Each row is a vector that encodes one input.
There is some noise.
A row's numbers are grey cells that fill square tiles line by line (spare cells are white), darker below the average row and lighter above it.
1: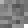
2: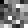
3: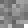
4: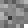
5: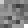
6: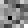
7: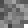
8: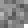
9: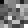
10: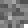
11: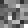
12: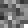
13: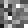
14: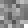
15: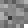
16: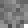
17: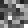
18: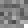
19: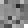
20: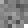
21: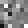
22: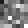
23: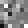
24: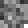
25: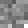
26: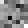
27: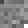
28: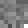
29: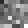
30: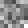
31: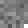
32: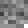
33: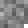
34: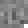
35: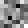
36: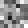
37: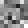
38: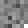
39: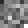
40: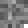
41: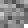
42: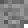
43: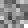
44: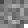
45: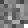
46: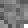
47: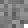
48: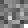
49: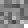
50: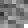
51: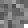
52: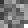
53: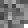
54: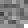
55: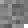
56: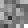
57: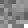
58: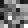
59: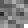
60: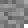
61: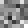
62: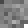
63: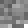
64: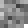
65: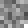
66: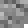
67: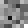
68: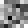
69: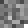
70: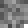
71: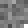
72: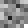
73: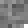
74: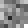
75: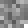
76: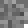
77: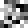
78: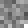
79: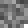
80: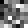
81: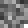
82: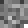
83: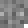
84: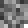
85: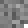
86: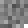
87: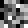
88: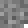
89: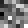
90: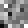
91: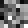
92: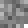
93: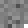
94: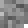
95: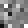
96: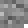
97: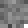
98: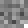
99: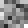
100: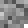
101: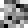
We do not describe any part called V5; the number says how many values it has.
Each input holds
a list of up to three items, each a true/false value and a value of V5.
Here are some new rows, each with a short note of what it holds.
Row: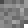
a list of two items
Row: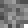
a list of three items
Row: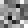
a list of one item
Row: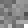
a list of one item
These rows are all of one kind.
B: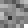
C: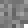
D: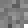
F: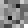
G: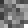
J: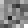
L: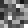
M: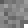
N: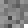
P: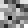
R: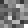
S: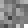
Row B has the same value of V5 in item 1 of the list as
C, D, G and J.
